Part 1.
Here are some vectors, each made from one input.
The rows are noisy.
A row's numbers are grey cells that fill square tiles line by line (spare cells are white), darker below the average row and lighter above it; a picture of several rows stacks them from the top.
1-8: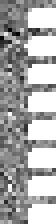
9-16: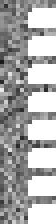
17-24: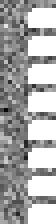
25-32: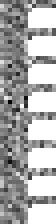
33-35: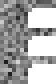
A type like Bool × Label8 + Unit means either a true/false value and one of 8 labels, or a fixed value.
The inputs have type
Label7.
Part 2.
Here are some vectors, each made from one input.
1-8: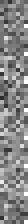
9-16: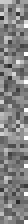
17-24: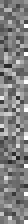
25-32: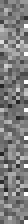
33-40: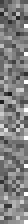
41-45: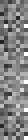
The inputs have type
Bool × Bool × Bool.
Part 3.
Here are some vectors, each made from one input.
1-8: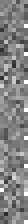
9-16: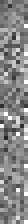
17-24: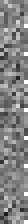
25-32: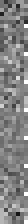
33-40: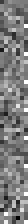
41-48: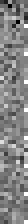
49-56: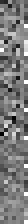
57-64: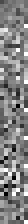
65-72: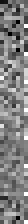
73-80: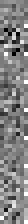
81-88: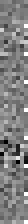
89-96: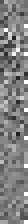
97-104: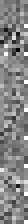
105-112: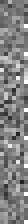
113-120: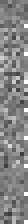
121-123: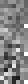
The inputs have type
Line9.
